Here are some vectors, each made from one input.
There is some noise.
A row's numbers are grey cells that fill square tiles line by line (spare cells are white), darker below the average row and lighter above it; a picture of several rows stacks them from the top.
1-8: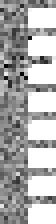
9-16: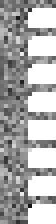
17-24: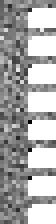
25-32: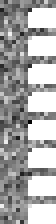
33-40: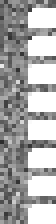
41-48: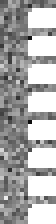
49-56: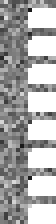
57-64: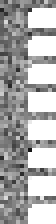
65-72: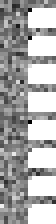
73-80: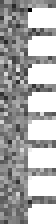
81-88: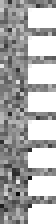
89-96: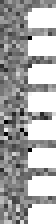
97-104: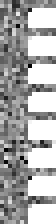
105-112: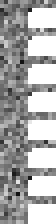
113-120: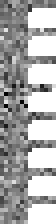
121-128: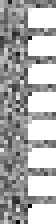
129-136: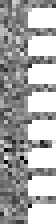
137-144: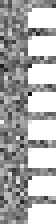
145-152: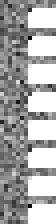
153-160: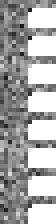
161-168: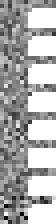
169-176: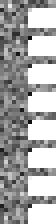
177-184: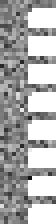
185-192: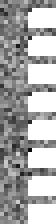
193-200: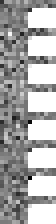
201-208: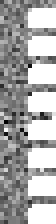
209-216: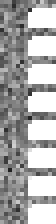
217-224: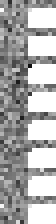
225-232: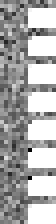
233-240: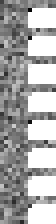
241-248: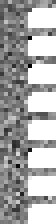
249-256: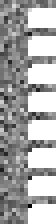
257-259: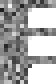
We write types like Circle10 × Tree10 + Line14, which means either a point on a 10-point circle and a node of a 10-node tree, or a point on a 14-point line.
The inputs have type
List2(Circle13).
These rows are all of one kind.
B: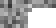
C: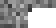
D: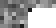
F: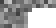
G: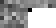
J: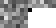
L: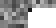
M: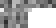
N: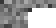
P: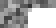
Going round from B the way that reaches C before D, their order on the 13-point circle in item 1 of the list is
B, P, F, N, C, G, D, L, J, M.
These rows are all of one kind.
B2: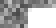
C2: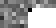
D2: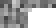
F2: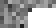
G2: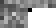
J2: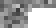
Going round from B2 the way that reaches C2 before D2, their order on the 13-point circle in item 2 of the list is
B2, F2, C2, D2, G2, J2.
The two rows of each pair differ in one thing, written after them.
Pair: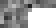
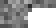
the place on the 13-point circle in item 1 of the list
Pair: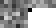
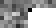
the place on the 13-point circle in item 2 of the list
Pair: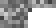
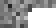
the place on the 13-point circle in item 1 of the list
